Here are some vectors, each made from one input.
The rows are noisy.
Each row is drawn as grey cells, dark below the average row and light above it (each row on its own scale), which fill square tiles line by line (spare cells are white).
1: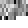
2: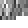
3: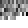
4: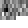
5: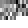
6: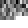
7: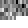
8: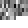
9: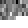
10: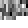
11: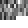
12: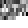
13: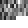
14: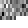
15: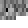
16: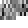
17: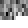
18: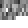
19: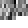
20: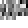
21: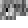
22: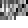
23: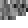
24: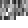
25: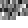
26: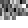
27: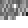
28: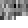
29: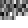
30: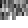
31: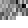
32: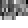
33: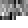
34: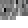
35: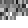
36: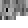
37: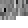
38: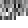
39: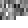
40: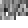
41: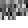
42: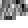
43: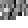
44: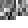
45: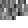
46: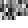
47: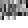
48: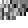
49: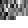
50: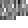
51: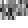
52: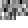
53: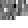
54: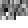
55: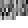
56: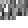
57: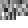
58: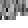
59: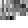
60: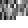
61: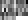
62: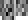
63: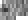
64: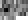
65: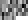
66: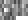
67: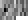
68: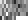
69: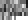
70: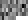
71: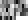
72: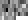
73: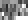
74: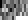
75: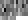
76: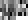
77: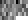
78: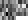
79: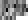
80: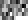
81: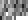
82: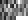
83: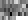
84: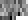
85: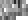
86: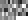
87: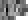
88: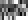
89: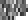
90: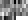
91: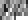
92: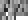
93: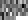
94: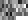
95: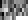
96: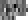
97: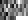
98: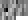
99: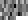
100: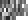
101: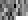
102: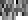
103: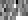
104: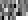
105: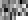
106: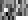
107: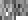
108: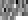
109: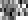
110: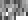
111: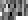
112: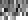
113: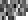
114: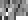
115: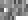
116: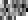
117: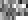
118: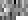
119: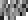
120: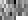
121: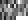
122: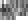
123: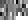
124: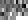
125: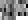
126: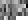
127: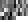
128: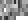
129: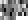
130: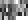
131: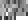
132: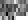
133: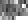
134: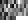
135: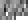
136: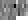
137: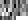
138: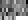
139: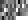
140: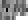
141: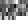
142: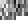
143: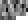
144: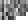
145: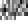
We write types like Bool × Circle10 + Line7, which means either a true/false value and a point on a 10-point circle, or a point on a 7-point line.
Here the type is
Bool × Bool × Bool × Line4 × Line4 + Unit.
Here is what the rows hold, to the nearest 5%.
About 5% of them hold a fixed value. The rest hold a point on each of two 4-point lines and three true/false values.
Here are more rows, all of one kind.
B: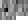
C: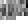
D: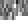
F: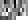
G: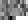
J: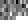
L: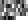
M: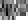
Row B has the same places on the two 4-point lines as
F and J.
